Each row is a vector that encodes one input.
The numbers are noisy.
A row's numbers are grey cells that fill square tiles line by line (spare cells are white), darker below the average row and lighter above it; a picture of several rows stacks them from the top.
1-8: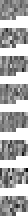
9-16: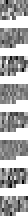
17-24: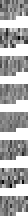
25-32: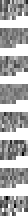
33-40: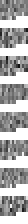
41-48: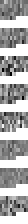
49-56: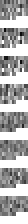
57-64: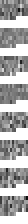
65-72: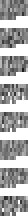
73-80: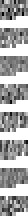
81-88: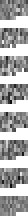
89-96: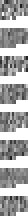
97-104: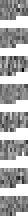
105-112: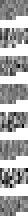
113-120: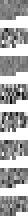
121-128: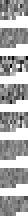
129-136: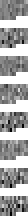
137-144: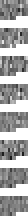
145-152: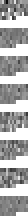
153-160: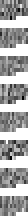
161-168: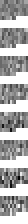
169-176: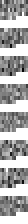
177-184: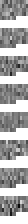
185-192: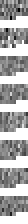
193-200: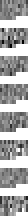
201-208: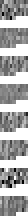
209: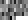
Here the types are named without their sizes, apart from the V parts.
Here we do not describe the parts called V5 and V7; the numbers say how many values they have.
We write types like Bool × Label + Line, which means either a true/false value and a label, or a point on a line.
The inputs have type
Circle × Circle + (Line + V5) × V7.
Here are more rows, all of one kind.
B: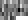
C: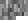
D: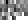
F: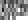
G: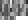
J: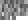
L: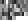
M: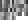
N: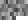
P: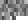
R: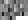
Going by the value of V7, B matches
C, N and P.
